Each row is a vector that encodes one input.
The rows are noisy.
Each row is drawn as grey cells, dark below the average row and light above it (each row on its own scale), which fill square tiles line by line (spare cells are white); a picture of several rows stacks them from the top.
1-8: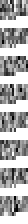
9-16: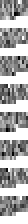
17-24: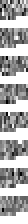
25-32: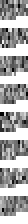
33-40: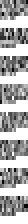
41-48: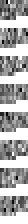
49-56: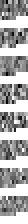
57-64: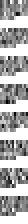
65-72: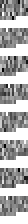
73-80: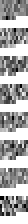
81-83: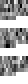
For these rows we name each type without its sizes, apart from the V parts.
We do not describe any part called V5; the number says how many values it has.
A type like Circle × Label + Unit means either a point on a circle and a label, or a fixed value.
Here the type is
Line × (Line + V5).
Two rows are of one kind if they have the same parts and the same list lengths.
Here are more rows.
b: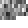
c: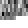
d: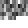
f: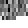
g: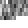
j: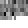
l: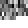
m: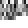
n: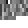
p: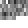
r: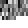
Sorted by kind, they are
b, f, l, n, r
c, d, g, j, m, p

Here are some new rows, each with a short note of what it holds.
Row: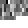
a point on a line and a value of V5
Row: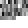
a point on each of two lines
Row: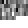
a point on a line and a value of V5
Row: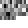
a point on a line and a value of V5
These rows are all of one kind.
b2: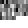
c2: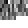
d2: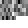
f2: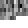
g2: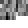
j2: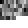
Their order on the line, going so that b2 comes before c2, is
g2, d2, b2, j2, c2, f2.
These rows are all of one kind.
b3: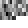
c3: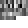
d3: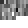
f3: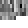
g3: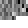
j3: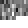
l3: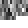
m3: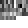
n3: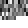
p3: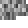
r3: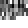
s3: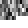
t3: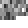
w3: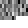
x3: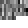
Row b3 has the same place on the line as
g3, l3, s3 and w3.
